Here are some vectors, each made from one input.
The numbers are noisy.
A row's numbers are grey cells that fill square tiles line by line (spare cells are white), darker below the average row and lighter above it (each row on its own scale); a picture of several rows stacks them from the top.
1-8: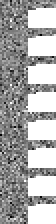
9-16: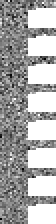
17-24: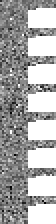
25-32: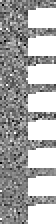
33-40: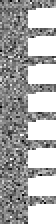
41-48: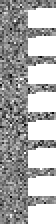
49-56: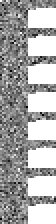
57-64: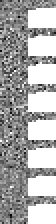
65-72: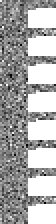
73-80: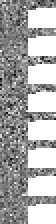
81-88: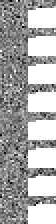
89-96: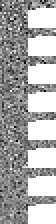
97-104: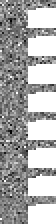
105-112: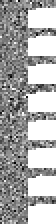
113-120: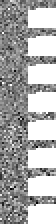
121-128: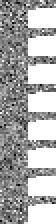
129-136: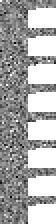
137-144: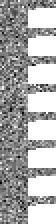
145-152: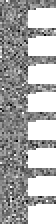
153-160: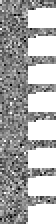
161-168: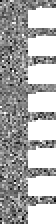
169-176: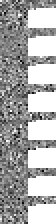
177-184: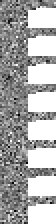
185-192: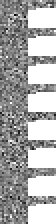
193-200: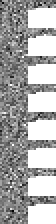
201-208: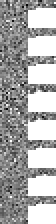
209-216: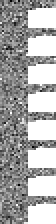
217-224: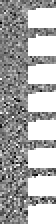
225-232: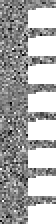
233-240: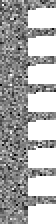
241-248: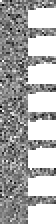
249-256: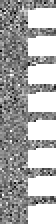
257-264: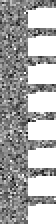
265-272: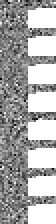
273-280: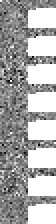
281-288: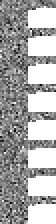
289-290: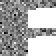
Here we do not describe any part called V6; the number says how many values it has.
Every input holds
a value of V6, together with either one of 4 labels, or a point on a 12-point line.
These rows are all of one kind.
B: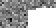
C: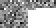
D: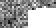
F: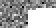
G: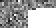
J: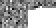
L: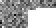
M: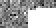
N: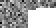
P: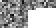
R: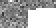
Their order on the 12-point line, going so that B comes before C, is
G, D, B, F, C, J, N, R, P, L, M.
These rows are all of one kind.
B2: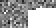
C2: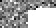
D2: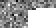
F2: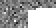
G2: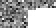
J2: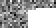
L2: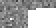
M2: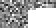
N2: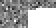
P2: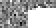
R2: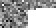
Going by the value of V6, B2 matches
C2, D2 and L2.
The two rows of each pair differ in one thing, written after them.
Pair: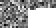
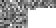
the place on the 12-point line
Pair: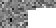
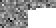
the value of V6
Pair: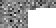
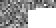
the value of V6
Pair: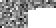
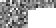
the place on the 12-point line
